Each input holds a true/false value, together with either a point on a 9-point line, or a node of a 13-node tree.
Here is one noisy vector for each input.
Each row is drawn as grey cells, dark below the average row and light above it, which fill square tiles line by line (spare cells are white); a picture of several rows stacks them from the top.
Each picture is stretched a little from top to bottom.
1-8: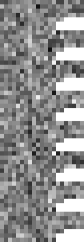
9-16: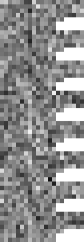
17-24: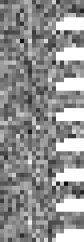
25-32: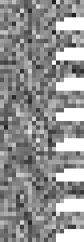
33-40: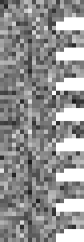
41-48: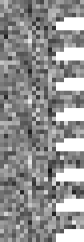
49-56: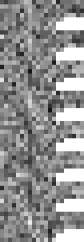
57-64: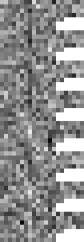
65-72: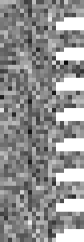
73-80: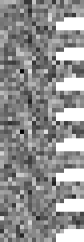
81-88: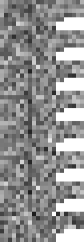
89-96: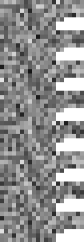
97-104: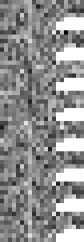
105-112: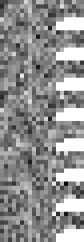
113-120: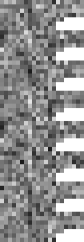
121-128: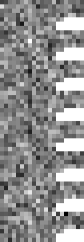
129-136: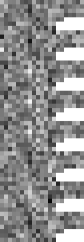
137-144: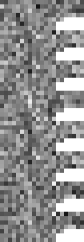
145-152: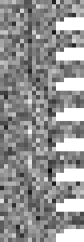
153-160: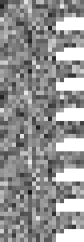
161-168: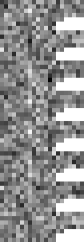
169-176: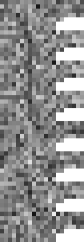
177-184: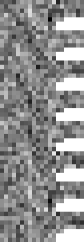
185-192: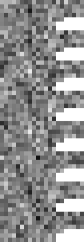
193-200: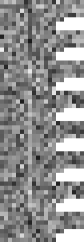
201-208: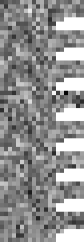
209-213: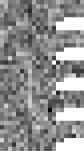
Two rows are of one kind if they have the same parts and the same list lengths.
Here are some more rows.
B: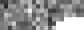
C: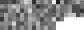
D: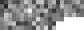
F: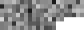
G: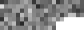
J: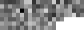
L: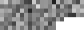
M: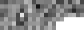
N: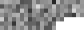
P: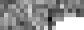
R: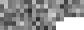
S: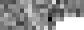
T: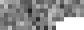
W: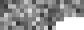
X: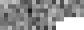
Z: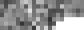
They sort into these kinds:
B, D, F, L, N, P, S, W, Z
C, G, J, M, R, T, X

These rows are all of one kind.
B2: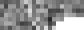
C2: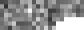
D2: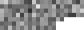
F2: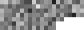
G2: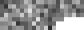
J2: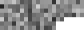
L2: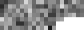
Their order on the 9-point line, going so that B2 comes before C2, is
D2, F2, B2, C2, G2, J2, L2.
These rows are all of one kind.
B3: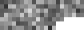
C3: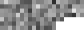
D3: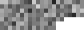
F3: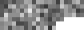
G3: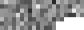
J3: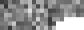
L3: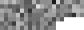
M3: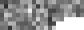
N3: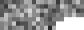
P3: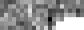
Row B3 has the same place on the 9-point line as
C3, F3, G3 and N3.
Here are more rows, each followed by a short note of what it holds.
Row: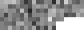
a node of a 13-node tree and a true/false value
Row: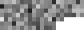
a point on a 9-point line and a true/false value
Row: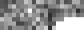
a point on a 9-point line and a true/false value
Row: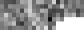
a point on a 9-point line and a true/false value
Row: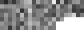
a node of a 13-node tree and a true/false value
